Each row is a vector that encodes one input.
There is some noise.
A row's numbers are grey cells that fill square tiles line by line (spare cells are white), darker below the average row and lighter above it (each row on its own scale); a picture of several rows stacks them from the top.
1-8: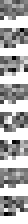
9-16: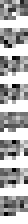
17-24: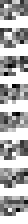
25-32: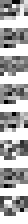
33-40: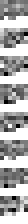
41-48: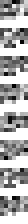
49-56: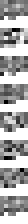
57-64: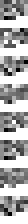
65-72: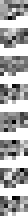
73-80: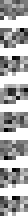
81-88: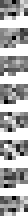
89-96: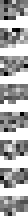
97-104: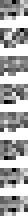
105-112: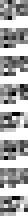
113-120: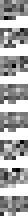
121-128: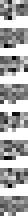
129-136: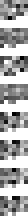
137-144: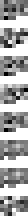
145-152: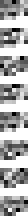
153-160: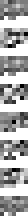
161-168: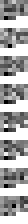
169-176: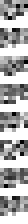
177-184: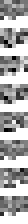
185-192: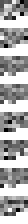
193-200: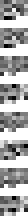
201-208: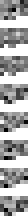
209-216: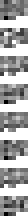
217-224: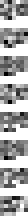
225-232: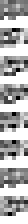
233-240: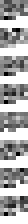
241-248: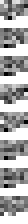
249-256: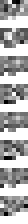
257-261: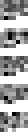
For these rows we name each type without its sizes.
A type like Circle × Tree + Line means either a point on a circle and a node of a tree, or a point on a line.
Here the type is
Bool × Bool × Bool + Line × Line + Unit.
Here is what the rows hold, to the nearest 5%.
About 5% of them hold a fixed value. About 55% of them hold a point on each of two lines. The rest hold three true/false values.
